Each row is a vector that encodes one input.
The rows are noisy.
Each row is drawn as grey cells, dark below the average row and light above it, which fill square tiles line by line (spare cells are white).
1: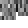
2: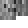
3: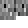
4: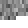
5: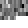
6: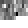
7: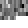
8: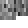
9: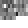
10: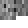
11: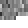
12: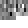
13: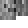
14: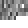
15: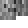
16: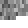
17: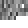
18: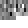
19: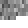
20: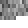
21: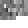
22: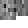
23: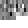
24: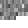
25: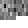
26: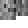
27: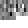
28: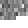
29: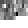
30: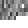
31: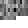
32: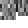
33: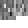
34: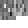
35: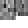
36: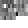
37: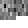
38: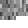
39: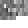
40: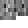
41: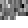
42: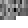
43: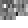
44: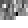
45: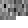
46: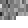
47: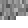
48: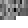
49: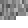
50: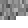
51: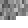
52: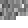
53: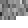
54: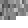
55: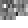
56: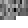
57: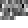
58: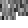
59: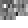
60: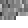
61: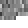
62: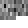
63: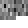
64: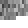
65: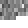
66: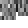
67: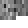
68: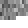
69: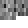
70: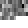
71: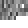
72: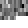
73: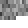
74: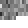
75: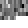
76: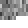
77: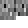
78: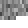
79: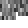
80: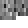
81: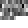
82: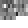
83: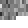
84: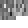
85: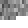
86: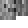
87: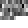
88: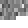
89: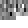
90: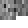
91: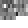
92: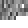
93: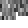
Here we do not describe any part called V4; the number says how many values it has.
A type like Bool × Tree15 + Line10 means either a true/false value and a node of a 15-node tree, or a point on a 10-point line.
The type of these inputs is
Bool × (Line5 + List2(V4)).
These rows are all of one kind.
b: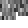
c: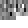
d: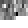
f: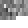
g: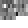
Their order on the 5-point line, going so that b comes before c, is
d, g, f, b, c.
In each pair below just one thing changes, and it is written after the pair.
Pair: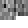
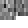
the value of V4 in item 2 of the list
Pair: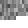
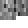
the true/false value
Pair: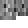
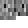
the value of V4 in item 1 of the list
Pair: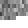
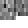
the true/false value
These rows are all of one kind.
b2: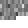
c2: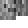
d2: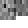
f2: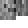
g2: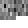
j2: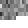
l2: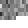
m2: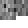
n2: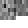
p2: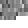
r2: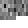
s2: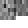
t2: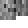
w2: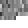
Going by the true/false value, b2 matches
j2, l2, p2 and w2.
